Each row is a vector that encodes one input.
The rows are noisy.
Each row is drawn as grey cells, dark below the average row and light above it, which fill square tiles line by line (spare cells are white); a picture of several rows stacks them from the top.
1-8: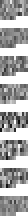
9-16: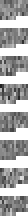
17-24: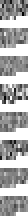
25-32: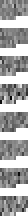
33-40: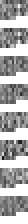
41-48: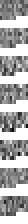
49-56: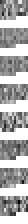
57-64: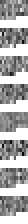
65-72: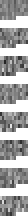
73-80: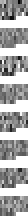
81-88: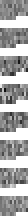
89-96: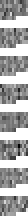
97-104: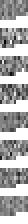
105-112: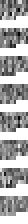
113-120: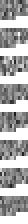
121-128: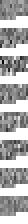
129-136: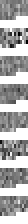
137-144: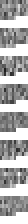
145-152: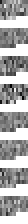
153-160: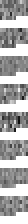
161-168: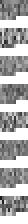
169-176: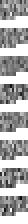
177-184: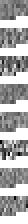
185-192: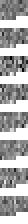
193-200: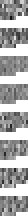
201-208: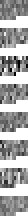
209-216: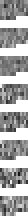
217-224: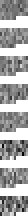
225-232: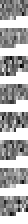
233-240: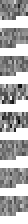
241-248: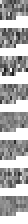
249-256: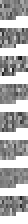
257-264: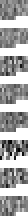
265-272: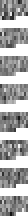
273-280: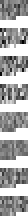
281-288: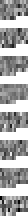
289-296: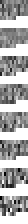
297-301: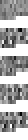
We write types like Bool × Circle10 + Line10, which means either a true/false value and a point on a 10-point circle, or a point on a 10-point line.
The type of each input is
Circle9 × Label10 + Label11 × Label11.
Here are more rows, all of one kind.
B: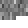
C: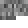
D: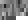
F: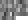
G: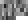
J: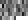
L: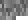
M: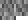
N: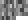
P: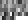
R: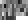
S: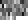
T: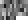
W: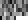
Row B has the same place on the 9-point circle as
D, J, R and T.
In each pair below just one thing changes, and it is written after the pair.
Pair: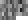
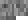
the place on the 9-point circle
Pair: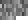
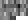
the place on the 9-point circle
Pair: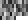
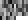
the place on the 9-point circle
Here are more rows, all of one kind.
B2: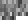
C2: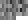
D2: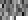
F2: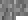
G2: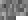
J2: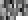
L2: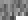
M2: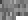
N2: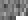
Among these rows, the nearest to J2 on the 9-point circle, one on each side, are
C2 and F2.
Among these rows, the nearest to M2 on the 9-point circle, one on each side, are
F2 and N2.
